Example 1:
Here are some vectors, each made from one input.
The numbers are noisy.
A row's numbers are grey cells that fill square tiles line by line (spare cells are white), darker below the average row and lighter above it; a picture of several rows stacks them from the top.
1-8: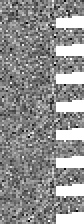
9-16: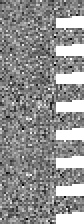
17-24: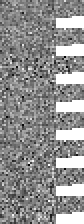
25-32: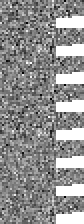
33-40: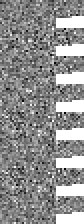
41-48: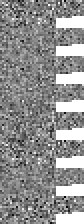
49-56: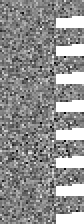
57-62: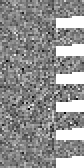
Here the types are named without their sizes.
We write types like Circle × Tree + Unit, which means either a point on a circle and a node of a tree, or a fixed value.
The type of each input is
Line + Tree.
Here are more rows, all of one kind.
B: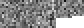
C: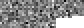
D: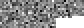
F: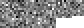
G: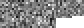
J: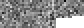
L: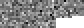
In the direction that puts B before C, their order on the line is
F, G, B, J, L, C, D.
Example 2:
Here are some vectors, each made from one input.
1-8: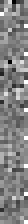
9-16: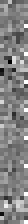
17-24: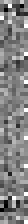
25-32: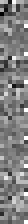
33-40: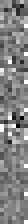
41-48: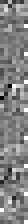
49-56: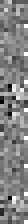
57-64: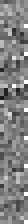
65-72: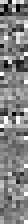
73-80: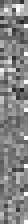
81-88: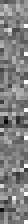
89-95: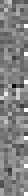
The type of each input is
Bool × Line10.
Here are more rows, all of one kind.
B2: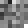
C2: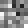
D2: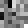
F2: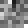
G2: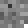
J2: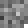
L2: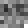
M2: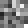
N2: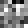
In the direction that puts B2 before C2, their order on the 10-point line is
M2, F2, G2, N2, L2, D2, J2, B2, C2.
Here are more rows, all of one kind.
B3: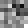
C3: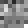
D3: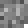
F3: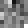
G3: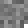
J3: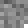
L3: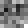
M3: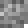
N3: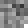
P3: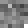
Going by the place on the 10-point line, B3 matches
D3, J3, N3 and P3.
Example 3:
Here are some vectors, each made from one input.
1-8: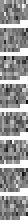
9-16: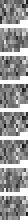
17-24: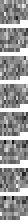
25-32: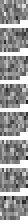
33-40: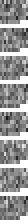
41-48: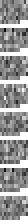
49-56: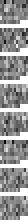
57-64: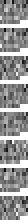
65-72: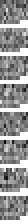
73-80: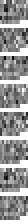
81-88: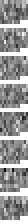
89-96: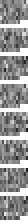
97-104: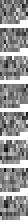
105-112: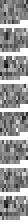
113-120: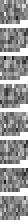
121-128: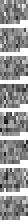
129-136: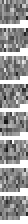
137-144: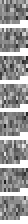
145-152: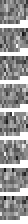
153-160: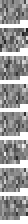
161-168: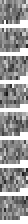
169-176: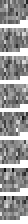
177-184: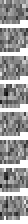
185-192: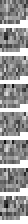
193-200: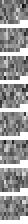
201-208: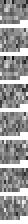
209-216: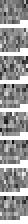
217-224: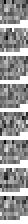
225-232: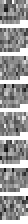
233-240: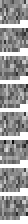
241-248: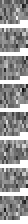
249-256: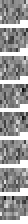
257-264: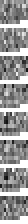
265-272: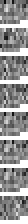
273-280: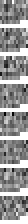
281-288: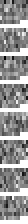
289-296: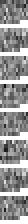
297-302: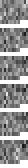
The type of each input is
Bool × Tree13.
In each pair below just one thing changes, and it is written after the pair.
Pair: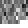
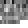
the node of the tree
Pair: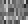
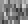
the true/false value
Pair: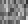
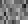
the node of the tree
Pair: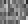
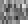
the true/false value
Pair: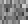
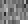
the true/false value
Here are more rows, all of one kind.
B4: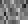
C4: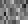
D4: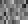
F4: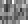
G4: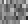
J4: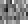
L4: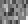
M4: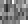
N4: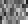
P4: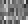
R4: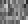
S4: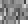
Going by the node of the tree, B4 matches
C4, D4, F4 and M4.
